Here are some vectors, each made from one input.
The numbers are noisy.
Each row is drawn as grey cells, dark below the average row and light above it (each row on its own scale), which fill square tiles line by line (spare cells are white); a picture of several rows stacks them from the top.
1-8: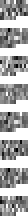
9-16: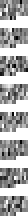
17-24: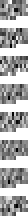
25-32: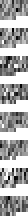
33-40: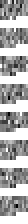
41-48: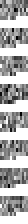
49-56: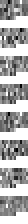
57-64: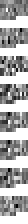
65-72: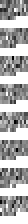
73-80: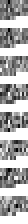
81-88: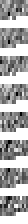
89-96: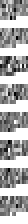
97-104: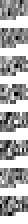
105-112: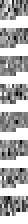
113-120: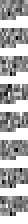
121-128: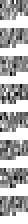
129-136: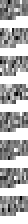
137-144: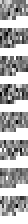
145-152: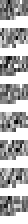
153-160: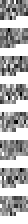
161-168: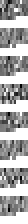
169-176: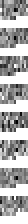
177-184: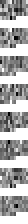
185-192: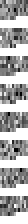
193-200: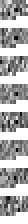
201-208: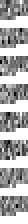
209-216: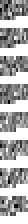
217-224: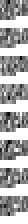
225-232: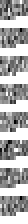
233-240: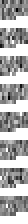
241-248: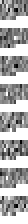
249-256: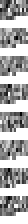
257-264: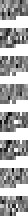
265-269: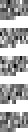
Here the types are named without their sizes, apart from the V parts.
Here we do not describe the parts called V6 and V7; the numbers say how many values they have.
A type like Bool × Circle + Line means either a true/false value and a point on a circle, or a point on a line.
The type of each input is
(Circle + Unit) × V7 + Tree × (Tree + V6).
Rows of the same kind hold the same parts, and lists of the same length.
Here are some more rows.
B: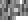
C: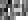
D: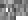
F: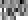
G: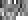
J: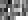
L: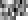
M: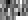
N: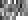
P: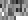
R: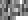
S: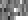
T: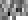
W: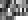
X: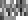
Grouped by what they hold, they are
B, C, J, R, S
D, F, L, P
G, N, T, X
M, W

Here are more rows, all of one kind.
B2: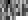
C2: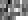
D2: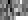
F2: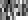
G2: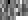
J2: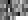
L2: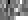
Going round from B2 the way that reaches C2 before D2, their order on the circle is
B2, C2, G2, L2, F2, D2, J2.
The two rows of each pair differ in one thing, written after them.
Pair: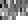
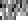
the value of V6
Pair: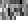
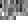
the node of the tree
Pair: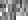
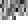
the value of V6
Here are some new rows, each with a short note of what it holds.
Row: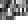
a value of V7
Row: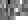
a point on a circle and a value of V7
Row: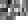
a value of V7
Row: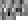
a node of each of two trees
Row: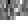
a point on a circle and a value of V7
